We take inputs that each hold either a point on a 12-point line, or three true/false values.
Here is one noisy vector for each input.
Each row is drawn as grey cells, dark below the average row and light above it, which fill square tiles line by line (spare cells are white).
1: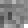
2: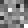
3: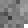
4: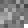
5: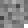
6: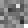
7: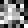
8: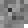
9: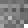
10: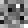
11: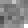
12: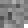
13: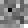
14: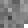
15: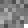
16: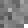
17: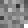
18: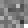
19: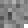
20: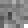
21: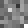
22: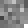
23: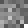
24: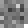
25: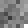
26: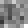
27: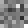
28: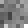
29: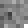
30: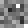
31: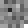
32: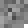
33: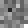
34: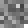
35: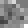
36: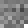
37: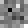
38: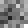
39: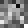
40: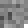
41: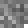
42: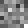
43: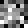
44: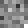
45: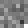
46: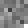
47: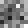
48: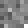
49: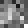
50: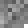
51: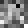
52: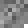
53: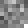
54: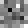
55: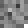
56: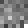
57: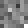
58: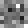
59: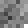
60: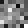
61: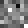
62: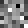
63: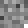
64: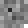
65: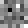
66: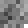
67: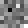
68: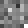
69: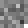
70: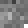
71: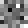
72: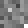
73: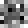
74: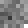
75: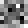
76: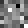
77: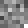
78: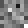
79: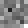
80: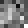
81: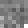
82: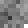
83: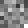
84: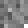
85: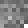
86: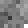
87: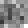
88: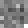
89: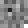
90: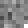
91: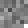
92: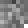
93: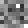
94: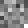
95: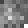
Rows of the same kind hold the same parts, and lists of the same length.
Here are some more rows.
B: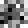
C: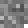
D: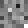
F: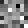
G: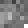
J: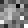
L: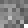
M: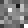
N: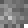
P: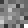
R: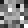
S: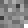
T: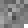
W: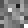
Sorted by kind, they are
B, D, F, M, R, S, W
C, G, J, L, N, P, T

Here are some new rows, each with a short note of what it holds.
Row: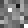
a point on a 12-point line
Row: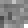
a point on a 12-point line
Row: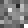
a point on a 12-point line
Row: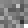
three true/false values
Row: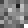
a point on a 12-point line
